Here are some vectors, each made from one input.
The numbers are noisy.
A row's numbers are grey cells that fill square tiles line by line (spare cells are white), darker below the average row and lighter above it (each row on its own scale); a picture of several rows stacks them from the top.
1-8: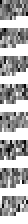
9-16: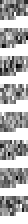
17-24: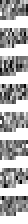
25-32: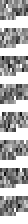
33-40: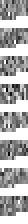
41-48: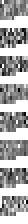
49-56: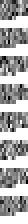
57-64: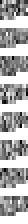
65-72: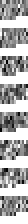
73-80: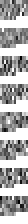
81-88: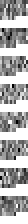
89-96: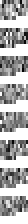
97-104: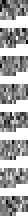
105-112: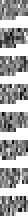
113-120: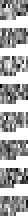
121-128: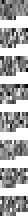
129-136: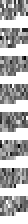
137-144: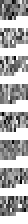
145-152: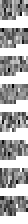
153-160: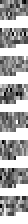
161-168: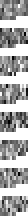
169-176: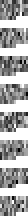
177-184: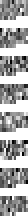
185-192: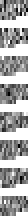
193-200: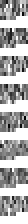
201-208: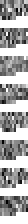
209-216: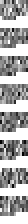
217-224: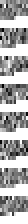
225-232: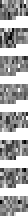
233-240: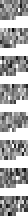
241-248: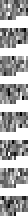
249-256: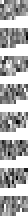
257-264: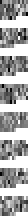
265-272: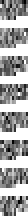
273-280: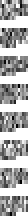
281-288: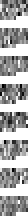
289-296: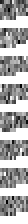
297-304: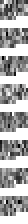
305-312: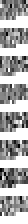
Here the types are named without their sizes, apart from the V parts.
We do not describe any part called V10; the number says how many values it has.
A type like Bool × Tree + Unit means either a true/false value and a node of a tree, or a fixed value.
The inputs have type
(Bool × Bool × Bool × Bool + Unit) × V10 + Circle.
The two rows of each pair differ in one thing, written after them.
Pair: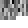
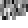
one of the four true/false values
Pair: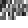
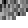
the value of V10
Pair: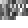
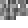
the value of V10
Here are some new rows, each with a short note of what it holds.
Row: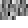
a value of V10
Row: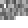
four true/false values and a value of V10
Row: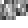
four true/false values and a value of V10
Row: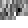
a point on a circle
